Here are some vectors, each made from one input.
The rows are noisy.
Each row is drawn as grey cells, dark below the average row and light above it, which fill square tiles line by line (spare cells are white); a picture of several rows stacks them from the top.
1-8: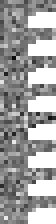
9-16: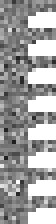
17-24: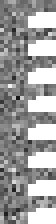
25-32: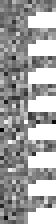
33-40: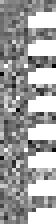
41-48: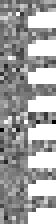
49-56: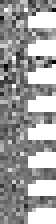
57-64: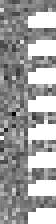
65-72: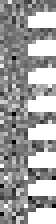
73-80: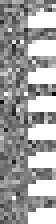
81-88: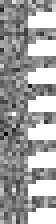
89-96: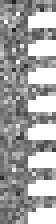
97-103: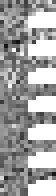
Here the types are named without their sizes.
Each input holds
a list of points on a line.
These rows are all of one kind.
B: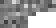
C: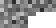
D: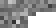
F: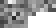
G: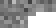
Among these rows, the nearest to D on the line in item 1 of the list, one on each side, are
B and F.
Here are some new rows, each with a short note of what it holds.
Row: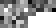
the empty list
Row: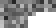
a list of one item
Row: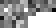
the empty list
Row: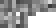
a list of two items
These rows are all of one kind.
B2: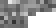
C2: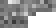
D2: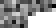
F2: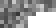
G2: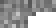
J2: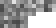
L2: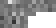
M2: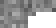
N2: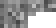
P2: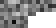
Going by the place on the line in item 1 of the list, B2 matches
C2, D2, J2 and P2.
